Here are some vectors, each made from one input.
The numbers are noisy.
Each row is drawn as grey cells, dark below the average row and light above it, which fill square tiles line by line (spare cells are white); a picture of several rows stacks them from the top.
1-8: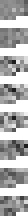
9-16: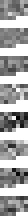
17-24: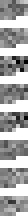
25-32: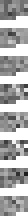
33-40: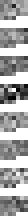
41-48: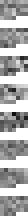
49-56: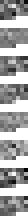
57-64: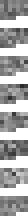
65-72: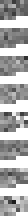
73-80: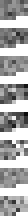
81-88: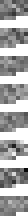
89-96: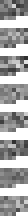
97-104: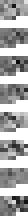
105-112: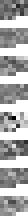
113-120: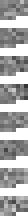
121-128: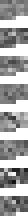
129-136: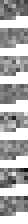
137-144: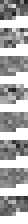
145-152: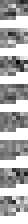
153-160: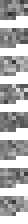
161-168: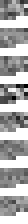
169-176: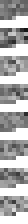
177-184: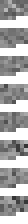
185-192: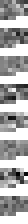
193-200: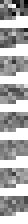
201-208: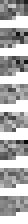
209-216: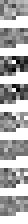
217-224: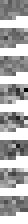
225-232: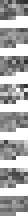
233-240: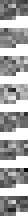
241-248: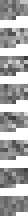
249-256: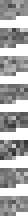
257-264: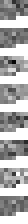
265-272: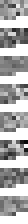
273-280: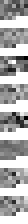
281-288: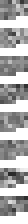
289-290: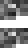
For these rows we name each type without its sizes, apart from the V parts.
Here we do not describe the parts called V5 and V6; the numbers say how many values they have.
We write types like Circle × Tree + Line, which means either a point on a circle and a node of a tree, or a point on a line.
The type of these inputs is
(Bool × Bool × Bool + Unit) × (Line × V6 + V5).
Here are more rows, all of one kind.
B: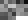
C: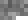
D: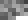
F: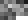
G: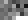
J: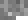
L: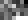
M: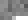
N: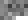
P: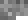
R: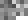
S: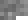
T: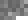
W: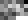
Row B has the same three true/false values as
F, J and P.
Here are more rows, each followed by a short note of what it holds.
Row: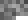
three true/false values and a value of V5
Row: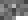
a value of V5
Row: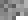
a point on a line, three true/false values and a value of V6
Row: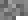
a point on a line and a value of V6
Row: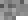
a point on a line, three true/false values and a value of V6
